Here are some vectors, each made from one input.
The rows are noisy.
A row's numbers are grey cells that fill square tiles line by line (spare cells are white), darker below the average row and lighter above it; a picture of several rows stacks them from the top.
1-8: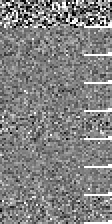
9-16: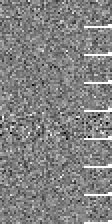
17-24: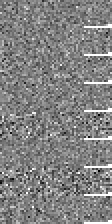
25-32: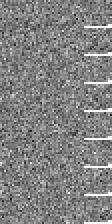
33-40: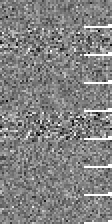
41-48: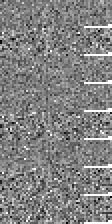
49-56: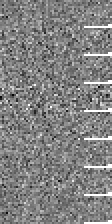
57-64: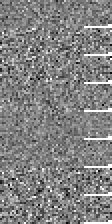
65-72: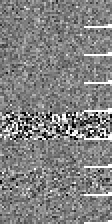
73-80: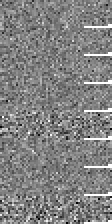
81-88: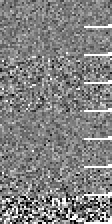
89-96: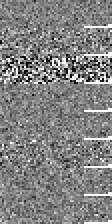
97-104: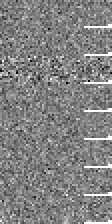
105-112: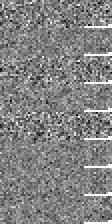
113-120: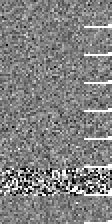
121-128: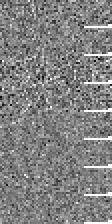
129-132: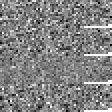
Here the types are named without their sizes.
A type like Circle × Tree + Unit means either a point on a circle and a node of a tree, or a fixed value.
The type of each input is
List(Label × (Label + Line)).
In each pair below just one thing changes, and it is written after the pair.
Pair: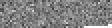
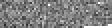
one of the two labels in item 1 of the list
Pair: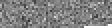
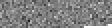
the place on the line in item 2 of the list
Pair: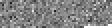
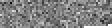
one of the two labels in item 1 of the list
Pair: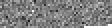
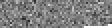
one of the two labels in item 1 of the list
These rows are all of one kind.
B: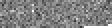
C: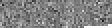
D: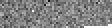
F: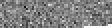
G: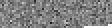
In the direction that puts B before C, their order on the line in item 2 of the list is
F, B, D, G, C.
